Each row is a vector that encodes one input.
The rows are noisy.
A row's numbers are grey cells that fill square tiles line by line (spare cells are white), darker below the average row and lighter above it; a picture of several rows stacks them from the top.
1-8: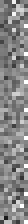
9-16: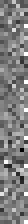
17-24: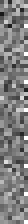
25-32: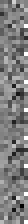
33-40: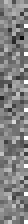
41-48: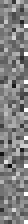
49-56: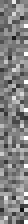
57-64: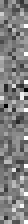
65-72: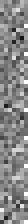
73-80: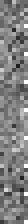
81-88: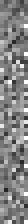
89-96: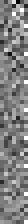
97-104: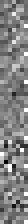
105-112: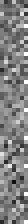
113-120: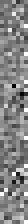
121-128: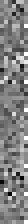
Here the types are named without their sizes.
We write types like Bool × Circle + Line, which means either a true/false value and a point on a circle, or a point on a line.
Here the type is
Bool × Bool × Bool × Bool × Bool × Tree.
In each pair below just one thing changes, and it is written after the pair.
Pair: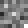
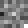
the node of the tree
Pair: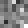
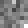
the node of the tree
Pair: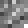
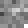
one of the five true/false values
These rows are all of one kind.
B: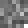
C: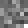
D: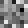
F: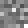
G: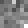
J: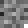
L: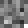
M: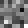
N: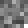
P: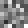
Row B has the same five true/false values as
C, L, M and N.
